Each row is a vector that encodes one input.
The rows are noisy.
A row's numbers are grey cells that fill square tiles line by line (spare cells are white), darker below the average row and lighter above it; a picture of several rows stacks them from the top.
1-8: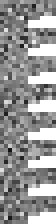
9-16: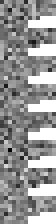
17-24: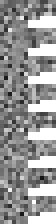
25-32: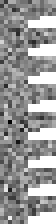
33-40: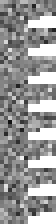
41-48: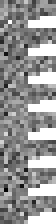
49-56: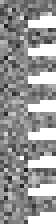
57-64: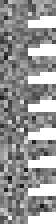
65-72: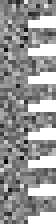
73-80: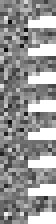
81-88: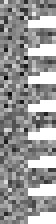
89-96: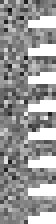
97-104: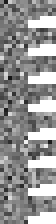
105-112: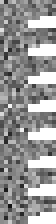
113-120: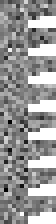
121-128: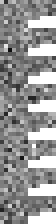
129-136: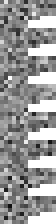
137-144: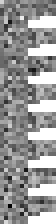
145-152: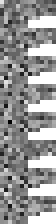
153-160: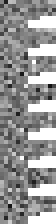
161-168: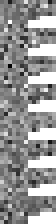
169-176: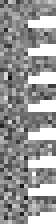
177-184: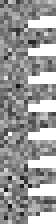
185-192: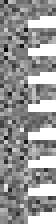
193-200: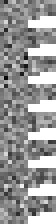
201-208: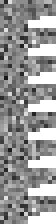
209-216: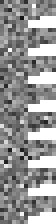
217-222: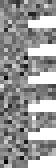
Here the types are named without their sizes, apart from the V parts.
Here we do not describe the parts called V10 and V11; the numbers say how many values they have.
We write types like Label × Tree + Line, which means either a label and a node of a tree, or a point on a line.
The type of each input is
(Bool × V10 + Line) × Label + V11.
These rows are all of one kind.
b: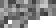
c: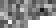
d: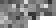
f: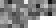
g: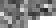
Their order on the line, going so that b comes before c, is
b, c, g, d, f.
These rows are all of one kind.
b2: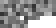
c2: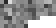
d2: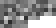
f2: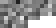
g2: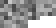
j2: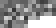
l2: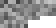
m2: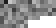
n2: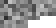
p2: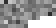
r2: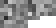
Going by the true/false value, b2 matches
d2, f2 and j2.
